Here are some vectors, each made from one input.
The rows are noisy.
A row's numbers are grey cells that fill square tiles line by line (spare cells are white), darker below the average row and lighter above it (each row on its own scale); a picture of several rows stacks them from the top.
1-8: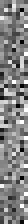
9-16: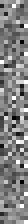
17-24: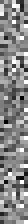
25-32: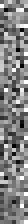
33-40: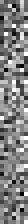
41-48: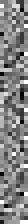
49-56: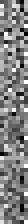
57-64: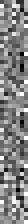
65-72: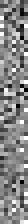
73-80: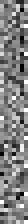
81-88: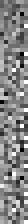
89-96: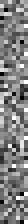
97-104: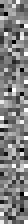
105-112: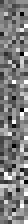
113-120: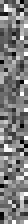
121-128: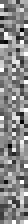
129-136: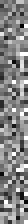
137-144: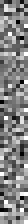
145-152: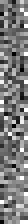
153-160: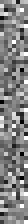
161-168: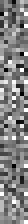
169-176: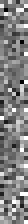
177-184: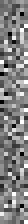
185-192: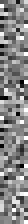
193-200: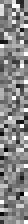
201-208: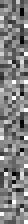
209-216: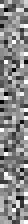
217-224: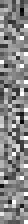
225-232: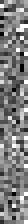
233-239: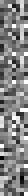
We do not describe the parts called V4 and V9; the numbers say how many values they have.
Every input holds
two labels (each one of 8), a true/false value, a value of V4 and a value of V9.
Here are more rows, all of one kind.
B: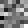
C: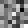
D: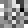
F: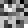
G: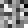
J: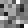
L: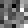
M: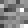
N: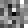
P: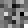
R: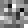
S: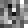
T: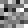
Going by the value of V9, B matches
C, R and S.
